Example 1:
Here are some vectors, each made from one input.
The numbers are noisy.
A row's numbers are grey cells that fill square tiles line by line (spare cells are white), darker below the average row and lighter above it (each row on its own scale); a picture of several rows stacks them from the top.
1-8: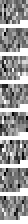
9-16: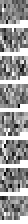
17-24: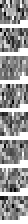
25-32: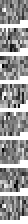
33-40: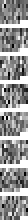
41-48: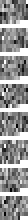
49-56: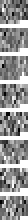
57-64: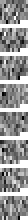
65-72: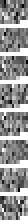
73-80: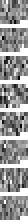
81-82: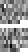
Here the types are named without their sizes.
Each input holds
a list of points on a line.
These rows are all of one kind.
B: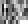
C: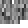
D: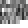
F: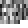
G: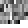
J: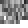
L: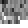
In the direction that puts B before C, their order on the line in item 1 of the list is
J, L, B, G, C, F, D.
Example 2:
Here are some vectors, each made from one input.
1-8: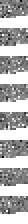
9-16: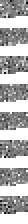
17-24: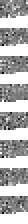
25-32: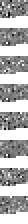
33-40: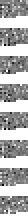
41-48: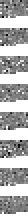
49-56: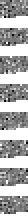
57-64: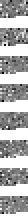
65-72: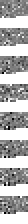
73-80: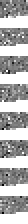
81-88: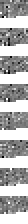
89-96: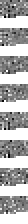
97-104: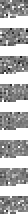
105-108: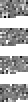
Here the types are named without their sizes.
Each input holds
a point on a circle, together with either a fixed value, or three true/false values.
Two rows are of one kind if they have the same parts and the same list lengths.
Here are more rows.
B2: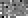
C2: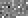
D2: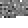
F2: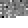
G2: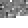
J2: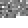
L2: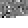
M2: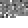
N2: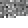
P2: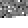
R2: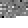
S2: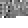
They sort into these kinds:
B2, F2, M2, R2
C2, D2, G2, J2, L2, N2, P2, S2

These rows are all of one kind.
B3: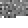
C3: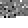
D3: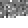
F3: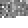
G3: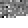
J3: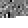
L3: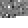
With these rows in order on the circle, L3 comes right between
G3 and J3.
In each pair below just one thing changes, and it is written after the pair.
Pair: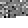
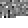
one of the three true/false values
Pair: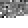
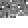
the place on the circle
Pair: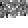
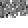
one of the three true/false values
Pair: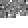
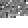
one of the three true/false values
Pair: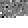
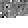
one of the three true/false values
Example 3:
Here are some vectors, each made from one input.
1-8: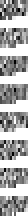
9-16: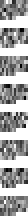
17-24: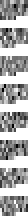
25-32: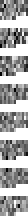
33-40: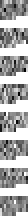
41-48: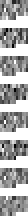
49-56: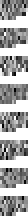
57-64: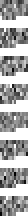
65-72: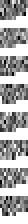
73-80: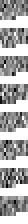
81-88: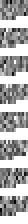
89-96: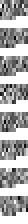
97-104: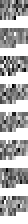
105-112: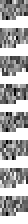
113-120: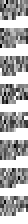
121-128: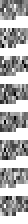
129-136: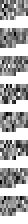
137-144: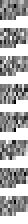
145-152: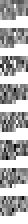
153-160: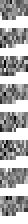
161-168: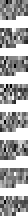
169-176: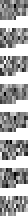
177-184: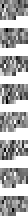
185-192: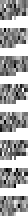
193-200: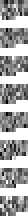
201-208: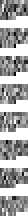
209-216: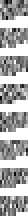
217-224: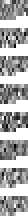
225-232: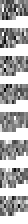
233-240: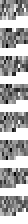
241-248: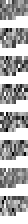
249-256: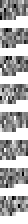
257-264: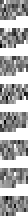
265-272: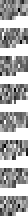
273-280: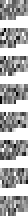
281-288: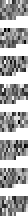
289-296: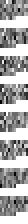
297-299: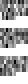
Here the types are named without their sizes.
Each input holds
either a node of a tree, or three true/false values.
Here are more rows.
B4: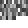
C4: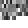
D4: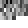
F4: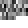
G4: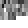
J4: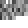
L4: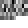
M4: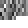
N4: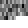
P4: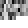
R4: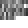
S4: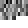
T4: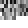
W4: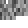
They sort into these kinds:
B4, C4, D4, F4, L4, N4, R4, S4, T4
G4, J4, M4, P4, W4

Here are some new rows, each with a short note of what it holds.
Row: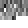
a node of a tree
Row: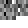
a node of a tree
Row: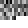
a node of a tree
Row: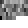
a node of a tree
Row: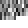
three true/false values
